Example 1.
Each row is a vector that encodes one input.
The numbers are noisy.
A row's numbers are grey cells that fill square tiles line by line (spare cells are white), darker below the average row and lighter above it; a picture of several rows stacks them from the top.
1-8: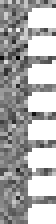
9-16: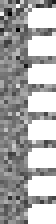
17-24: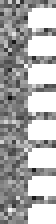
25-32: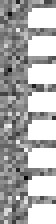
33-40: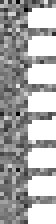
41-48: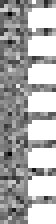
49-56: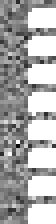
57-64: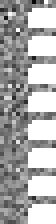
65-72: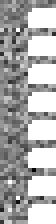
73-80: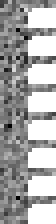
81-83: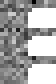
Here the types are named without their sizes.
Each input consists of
a true/false value, together with either a fixed value, or a node of a tree.
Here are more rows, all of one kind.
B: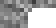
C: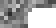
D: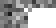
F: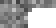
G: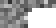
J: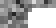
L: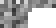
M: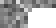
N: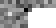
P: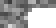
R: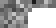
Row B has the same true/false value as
D, L, M and R.
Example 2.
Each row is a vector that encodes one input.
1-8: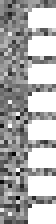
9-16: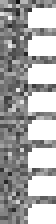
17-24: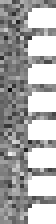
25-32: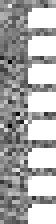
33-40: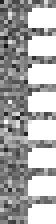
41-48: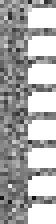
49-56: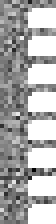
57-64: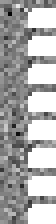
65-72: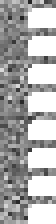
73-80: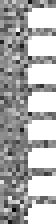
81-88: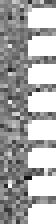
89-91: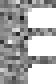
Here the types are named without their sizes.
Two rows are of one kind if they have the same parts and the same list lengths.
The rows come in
2 kinds.
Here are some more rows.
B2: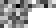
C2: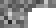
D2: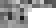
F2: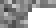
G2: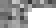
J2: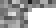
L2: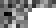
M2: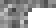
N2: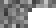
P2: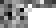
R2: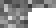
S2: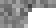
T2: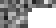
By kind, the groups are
B2, C2, F2, L2, M2, N2, R2, S2, T2
D2, G2, J2, P2

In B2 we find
a point on a line and a node of a tree.
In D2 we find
a point on a line.
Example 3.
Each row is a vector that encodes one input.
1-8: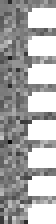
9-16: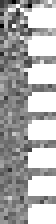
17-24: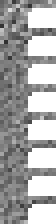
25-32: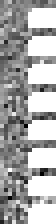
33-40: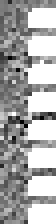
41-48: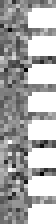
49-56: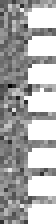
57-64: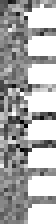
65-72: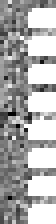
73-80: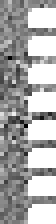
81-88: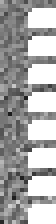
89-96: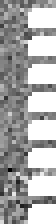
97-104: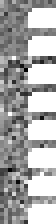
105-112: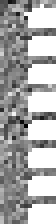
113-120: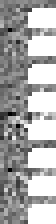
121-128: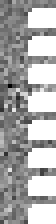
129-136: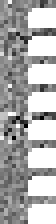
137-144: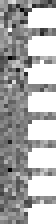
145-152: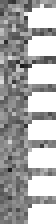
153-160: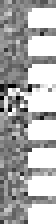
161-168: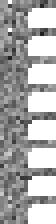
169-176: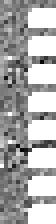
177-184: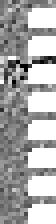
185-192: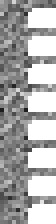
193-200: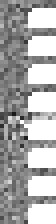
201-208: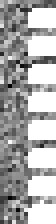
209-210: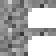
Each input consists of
either a point on a 10-point line, or a point on a 13-point line.
